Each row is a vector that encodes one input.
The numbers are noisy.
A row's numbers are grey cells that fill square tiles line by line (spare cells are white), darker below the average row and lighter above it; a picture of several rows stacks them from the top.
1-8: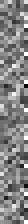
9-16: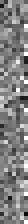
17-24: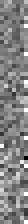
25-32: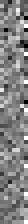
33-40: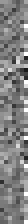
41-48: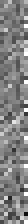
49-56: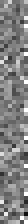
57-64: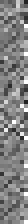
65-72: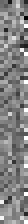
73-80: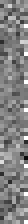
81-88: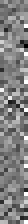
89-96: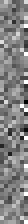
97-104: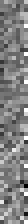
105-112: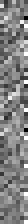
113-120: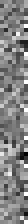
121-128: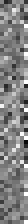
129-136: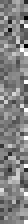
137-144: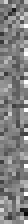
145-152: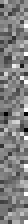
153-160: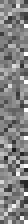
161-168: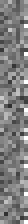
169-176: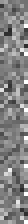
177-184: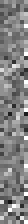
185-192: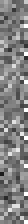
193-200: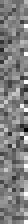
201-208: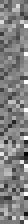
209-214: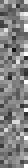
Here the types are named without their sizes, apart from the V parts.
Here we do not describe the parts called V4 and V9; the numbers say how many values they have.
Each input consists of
either a point on each of four lines and a true/false value, or a value of V4 and a value of V9.
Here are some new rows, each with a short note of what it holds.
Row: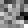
a value of V4 and a value of V9
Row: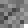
a point on each of four lines and a true/false value
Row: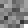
a point on each of four lines and a true/false value
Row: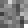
a point on each of four lines and a true/false value
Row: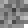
a point on each of four lines and a true/false value
